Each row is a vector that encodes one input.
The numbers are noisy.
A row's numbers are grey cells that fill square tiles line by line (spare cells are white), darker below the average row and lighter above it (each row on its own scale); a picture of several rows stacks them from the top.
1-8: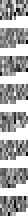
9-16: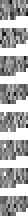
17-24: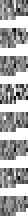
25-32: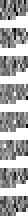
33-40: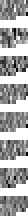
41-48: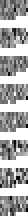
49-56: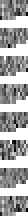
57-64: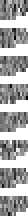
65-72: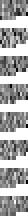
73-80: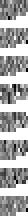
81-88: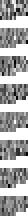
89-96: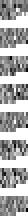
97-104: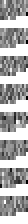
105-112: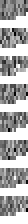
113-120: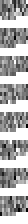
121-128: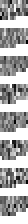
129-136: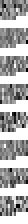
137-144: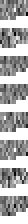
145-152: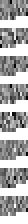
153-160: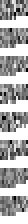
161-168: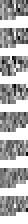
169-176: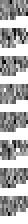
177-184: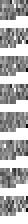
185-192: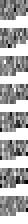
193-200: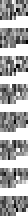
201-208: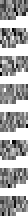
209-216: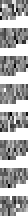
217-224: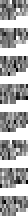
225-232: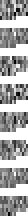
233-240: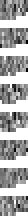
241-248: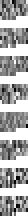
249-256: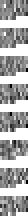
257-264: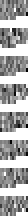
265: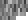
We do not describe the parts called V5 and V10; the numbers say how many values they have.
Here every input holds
a true/false value, together with either a point on a 6-point line and a value of V5, or a value of V10.
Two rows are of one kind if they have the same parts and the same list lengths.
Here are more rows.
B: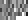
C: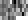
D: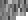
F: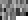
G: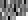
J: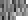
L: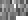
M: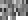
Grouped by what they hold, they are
B, C, J
D, F, G, L, M

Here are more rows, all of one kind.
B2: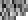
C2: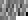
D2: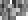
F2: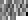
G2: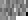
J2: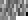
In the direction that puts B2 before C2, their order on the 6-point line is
F2, B2, C2, G2, J2, D2.
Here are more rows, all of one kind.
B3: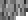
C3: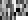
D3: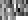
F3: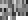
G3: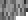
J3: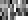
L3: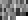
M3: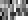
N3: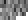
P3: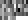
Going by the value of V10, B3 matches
G3, J3 and M3.
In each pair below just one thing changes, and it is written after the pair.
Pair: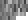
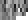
the value of V10
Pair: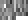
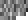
the true/false value
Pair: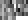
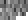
the true/false value
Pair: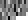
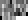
the true/false value
